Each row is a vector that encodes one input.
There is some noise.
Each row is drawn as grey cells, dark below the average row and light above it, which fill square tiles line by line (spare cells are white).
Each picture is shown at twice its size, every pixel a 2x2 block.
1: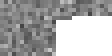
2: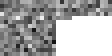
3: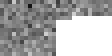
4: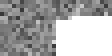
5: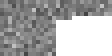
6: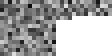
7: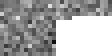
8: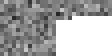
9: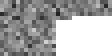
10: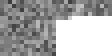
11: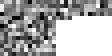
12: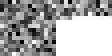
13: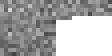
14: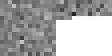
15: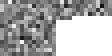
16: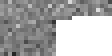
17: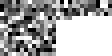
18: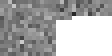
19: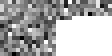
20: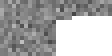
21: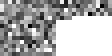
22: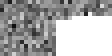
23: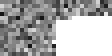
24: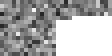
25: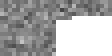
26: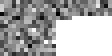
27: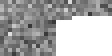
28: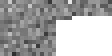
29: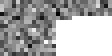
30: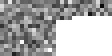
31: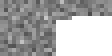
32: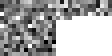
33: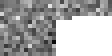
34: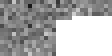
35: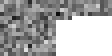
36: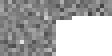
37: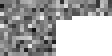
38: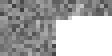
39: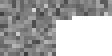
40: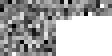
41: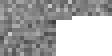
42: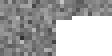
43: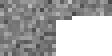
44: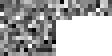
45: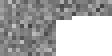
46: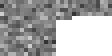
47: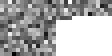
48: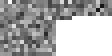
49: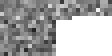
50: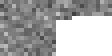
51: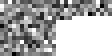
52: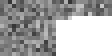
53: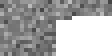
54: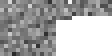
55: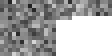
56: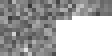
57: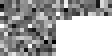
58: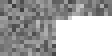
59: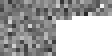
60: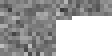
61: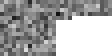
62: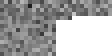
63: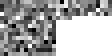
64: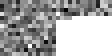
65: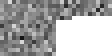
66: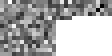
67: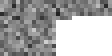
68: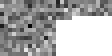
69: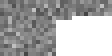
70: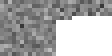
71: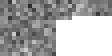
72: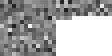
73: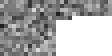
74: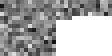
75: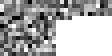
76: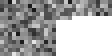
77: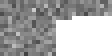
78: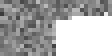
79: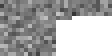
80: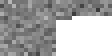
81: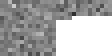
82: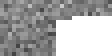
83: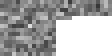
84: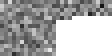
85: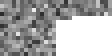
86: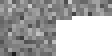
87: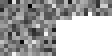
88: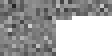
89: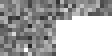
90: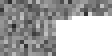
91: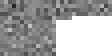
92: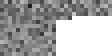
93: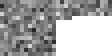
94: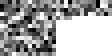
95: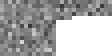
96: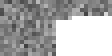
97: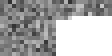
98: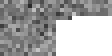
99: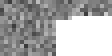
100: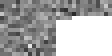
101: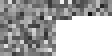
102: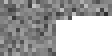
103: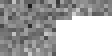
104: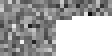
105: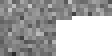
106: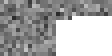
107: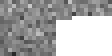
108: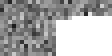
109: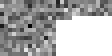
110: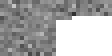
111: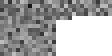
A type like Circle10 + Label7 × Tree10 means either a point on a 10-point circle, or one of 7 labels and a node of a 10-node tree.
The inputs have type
Bool × Bool × Bool + Label8 × (Tree8 + Unit).
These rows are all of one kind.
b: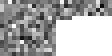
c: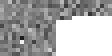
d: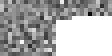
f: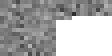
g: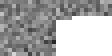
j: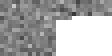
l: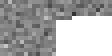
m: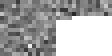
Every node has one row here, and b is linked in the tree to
g.
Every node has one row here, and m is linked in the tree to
c, d, g and l.
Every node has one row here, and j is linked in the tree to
d.
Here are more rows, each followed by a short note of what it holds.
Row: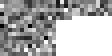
three true/false values
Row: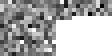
one of 8 labels and a node of an 8-node tree
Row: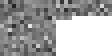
three true/false values
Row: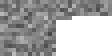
one of 8 labels and a node of an 8-node tree
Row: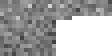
one of 8 labels
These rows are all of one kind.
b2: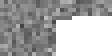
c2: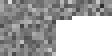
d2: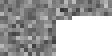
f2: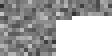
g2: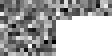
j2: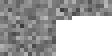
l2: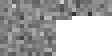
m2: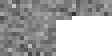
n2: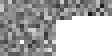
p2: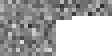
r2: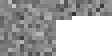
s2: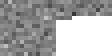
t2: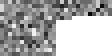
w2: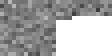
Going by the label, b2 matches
c2, d2, g2 and j2.
